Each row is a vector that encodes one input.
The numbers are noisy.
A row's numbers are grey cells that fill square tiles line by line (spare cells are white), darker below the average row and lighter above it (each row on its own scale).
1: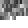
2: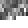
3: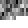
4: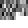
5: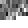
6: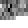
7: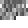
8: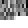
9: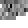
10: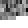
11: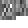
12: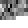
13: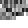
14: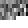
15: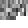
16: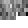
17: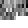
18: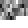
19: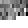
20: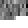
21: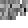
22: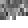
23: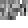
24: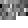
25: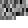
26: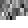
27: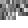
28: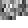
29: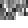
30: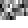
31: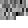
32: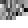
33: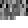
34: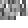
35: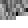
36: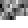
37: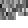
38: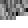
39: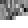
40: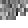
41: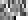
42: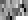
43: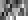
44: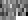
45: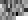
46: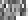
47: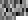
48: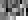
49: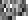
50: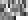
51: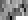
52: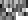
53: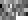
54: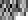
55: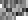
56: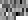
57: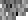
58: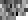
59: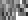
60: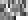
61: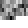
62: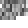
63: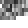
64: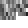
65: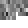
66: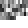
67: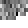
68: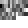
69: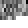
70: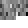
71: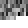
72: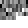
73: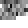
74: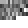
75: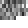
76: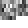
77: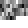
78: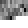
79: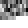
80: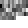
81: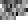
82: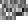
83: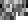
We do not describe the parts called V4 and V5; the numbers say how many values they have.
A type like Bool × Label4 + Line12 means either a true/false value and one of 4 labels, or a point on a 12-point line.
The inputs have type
Bool × Bool × Bool × (Line3 × Line3 + V4 × V5).
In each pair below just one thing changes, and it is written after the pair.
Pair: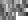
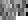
one of the three true/false values
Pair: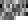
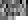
the value of V4
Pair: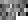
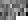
the value of V4
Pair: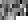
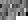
the value of V4
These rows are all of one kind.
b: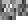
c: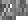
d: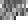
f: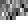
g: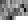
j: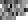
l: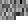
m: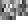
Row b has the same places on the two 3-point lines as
f and j.
